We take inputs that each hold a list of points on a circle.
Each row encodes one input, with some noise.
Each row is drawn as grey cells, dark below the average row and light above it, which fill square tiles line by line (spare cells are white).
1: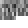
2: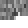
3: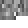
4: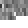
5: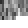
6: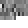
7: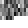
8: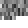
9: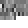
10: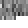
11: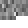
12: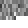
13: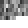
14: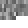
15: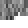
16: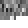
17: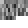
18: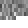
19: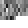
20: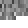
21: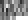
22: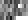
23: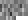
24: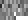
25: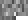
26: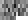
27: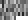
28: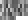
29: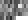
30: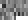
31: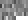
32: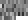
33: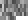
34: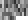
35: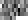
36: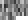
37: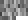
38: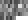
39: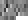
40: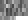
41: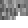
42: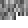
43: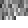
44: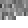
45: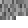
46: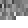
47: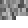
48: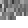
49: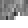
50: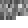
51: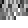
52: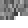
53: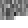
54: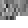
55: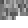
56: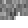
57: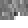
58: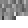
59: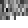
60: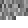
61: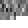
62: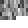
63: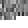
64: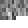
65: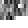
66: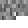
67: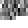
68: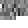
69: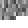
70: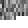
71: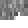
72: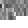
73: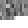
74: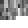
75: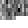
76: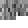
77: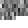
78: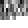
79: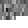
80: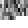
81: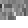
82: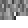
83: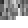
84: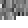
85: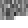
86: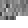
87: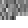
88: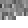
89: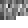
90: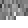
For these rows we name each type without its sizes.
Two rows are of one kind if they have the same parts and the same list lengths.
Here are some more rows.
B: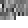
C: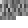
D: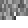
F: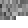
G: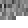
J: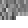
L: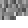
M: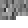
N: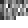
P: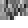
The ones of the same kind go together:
B, J, L
C, G, M
D, F, P
N

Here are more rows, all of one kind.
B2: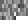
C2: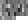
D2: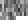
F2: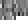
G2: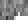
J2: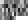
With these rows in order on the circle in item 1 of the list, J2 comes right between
D2 and F2.
